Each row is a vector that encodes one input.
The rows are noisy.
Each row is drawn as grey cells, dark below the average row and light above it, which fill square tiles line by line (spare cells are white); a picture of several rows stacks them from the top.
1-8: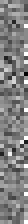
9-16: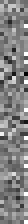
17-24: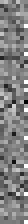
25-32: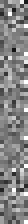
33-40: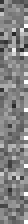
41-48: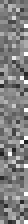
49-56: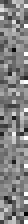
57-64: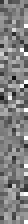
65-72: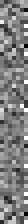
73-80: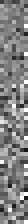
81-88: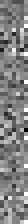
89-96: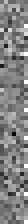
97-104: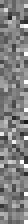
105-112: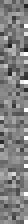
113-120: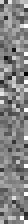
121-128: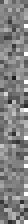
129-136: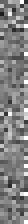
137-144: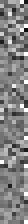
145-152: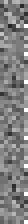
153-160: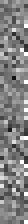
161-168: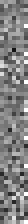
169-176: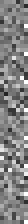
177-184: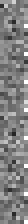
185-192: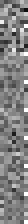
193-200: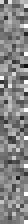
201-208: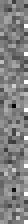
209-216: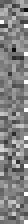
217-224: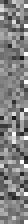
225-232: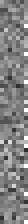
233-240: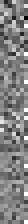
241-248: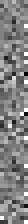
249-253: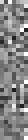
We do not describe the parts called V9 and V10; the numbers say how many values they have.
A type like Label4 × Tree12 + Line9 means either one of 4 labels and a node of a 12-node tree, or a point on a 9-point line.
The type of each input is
(Line7 + V10) × Line8 + V9.
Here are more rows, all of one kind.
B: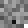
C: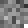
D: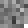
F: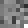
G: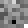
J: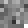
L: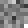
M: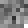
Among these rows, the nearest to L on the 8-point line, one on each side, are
F and M.
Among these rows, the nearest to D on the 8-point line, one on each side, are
J and M.
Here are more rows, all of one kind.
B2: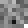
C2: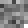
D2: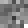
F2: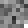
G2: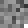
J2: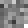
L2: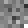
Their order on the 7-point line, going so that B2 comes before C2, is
J2, B2, G2, F2, L2, D2, C2.
